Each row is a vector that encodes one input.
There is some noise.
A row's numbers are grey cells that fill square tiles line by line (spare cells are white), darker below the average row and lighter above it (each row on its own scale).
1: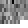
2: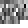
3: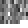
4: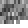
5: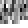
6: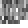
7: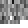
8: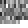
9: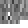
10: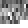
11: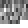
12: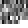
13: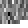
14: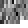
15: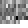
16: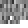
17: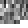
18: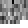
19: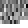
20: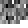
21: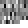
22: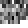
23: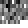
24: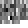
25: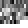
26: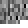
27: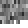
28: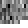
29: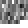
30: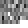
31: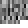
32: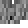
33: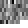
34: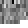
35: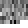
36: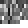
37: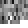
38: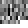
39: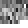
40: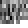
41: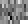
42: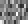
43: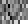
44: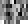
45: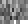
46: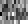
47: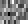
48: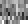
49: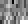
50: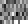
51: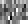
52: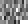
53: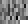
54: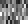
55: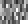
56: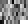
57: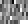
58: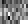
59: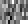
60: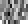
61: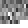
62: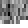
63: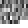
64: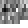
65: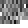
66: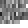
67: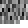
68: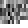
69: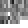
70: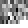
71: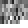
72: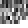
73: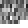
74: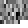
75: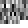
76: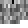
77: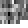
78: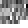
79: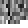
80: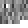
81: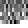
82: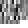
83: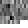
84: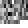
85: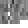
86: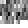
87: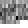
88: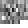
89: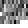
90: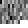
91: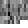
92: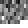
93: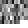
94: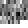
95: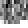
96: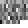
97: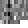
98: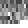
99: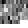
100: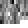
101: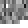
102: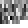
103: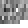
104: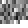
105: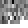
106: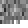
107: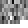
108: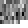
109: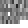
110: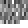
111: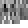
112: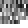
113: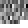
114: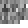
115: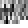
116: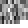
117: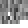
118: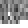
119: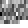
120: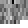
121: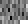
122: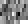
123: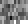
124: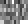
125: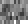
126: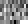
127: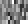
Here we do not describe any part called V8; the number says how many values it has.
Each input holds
a point on a 9-point circle and a true/false value, together with either a point on a 4-point line, or a value of V8.
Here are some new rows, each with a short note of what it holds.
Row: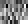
a point on a 9-point circle, a point on a 4-point line and a true/false value
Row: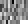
a point on a 9-point circle, a point on a 4-point line and a true/false value
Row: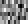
a point on a 9-point circle, a true/false value and a value of V8
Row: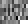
a point on a 9-point circle, a true/false value and a value of V8
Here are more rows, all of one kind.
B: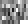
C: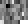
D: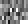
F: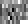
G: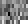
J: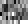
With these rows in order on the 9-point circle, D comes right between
F and J.
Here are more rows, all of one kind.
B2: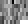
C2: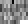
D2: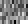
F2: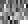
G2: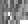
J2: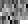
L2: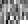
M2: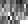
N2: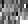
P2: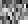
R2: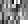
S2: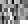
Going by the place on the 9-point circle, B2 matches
J2 and S2.
